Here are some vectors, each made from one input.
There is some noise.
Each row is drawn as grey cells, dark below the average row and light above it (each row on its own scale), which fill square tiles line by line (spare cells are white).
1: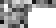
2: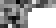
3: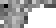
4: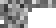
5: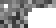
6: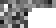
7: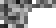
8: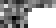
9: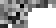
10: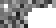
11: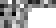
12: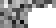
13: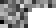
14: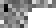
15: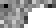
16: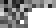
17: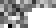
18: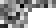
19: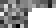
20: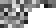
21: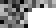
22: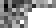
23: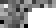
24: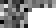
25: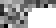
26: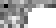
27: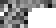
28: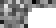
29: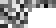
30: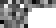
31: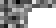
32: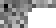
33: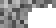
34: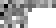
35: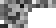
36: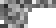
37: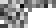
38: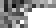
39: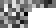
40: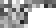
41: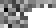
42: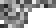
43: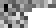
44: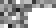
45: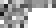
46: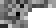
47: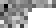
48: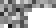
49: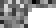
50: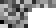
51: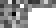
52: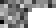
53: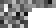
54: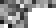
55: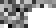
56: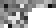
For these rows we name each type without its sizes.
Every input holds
a list of points on a line.
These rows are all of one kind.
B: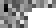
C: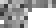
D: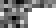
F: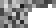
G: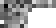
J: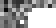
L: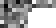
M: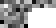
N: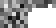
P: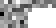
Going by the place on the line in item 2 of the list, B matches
L and M.
